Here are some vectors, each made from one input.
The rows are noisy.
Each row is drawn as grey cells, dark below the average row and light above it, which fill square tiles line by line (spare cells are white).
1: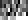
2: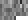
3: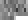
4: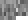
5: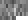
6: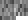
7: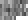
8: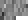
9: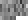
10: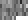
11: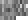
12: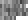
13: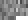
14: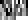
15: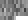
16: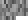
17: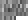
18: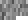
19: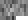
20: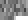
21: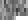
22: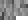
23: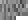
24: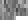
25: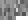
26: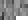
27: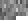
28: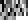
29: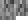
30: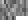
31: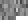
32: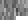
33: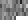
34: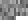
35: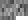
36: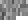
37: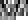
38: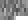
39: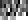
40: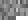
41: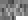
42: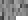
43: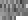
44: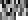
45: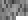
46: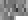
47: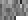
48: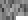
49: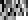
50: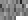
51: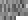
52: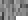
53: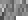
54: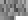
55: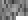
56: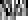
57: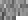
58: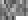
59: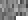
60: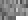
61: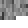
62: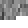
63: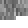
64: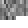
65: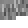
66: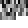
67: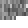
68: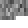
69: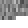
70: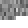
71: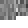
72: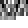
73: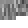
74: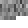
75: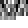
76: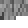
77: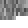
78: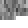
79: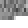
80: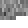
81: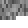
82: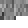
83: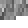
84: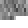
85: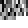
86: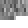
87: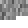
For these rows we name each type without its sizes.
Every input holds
either a point on a circle and four true/false values, or a label.
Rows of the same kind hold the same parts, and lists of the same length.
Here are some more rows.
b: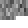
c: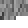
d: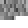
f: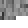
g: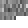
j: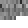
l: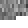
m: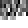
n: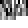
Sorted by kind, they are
b, c, d, f, g, j, l
m, n

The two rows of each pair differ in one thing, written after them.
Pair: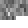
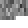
one of the four true/false values
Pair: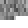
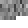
the place on the circle
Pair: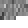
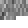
one of the four true/false values
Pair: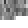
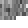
the place on the circle
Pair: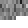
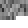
the place on the circle
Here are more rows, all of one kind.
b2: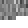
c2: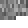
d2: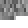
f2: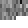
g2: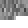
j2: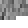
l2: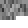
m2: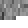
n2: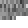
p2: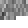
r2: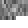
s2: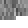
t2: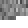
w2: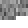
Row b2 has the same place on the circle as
c2, t2 and w2.
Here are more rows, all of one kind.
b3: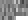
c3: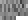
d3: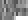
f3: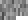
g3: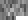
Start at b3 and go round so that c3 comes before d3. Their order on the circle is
b3, c3, d3, g3, f3.
